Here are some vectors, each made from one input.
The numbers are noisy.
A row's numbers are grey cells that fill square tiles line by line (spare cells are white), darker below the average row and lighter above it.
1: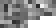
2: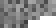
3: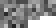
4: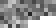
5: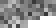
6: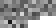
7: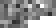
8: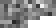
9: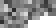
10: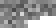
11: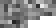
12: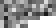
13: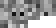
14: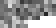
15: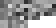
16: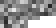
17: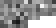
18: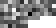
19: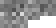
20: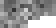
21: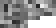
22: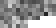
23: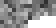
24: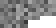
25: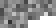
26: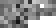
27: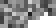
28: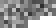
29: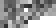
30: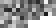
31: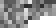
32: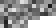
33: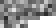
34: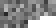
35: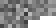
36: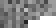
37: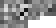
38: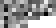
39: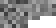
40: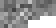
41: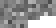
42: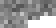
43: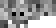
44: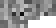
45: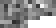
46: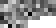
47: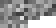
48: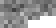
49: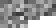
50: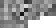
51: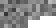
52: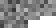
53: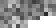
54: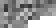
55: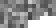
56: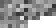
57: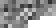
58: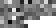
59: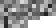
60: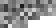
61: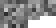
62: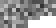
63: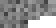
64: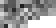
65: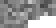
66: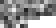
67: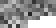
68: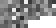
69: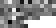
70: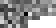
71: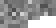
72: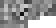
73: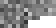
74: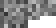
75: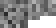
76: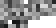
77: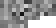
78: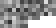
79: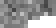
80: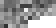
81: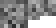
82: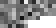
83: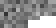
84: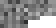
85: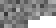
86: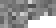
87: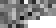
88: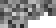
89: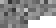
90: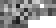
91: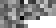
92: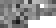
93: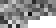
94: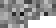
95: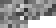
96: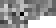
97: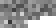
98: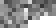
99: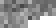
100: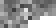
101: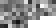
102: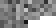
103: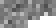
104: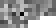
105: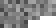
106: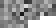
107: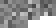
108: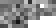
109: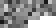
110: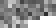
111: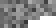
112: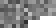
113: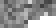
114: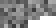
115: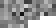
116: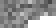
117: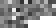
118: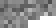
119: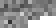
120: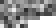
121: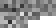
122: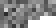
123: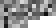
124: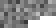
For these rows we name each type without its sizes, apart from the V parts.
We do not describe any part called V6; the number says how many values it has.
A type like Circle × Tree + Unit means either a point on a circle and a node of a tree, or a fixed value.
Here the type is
Bool × Bool × Bool + List(Line × V6).
